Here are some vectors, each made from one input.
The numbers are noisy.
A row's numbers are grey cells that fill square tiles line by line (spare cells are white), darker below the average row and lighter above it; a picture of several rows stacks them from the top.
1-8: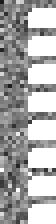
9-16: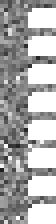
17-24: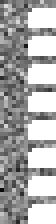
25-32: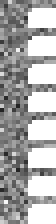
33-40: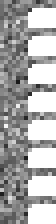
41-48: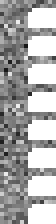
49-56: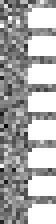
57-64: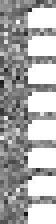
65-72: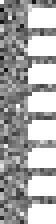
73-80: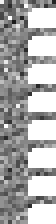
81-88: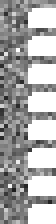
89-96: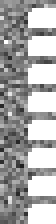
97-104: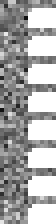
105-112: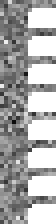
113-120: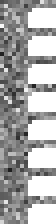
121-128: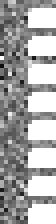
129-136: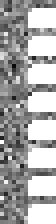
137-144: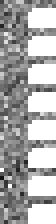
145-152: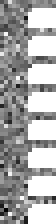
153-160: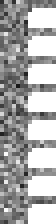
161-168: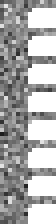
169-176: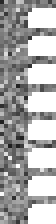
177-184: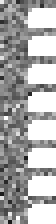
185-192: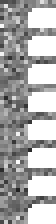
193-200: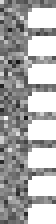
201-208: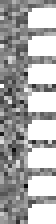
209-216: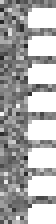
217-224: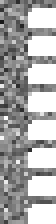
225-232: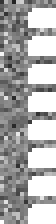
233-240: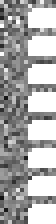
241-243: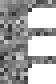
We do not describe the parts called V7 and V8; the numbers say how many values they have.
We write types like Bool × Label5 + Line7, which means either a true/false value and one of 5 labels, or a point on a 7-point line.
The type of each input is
(Bool × Bool × Bool × Bool × (Circle6 + V8) × V7 + Circle5) × V7.
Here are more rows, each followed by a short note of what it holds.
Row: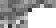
a point on a 6-point circle, four true/false values and two values of V7
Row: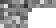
a point on a 6-point circle, four true/false values and two values of V7
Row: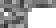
four true/false values, two values of V7 and a value of V8
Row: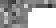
a point on a 6-point circle, four true/false values and two values of V7
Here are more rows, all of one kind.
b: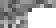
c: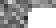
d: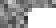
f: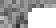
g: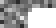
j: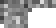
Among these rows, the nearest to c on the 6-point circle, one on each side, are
d and f.
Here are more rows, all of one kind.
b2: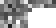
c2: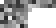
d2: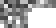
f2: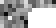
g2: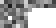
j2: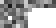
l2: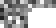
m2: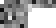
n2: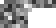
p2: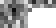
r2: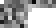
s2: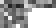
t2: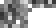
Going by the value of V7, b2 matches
p2 and t2.
